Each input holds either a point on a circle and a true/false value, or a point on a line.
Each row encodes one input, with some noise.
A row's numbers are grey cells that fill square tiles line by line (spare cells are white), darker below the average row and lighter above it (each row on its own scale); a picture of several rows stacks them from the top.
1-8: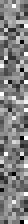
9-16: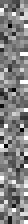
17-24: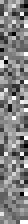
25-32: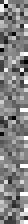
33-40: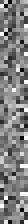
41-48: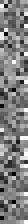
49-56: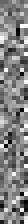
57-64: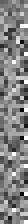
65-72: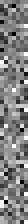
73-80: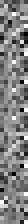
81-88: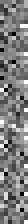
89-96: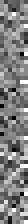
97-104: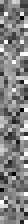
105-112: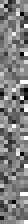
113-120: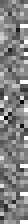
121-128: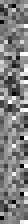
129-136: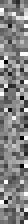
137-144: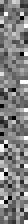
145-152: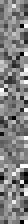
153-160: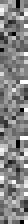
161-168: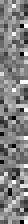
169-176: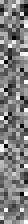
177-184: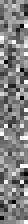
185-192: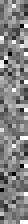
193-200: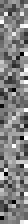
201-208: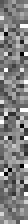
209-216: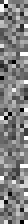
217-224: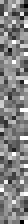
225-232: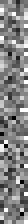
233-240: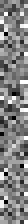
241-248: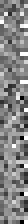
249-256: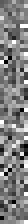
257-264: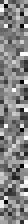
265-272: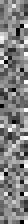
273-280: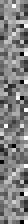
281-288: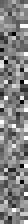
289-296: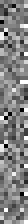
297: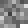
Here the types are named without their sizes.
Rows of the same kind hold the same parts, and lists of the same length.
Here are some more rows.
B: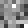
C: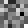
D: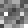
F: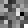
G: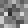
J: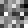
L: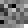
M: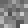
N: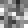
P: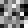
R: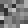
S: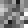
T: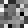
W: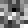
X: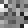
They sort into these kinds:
B, D, G, J, L, M, P, R
C, F, N, S, T, W, X

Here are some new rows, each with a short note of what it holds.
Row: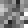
a point on a circle and a true/false value
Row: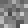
a point on a line
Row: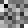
a point on a circle and a true/false value
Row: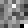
a point on a line
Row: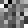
a point on a circle and a true/false value
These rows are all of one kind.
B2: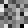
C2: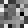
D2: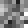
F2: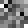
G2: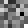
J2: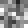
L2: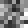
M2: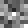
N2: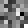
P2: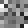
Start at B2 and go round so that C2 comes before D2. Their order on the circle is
B2, C2, G2, N2, M2, F2, L2, D2, P2, J2.
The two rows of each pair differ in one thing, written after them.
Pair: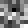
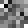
the true/false value
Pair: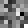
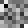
the place on the circle
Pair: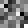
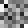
the place on the circle
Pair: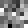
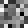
the true/false value
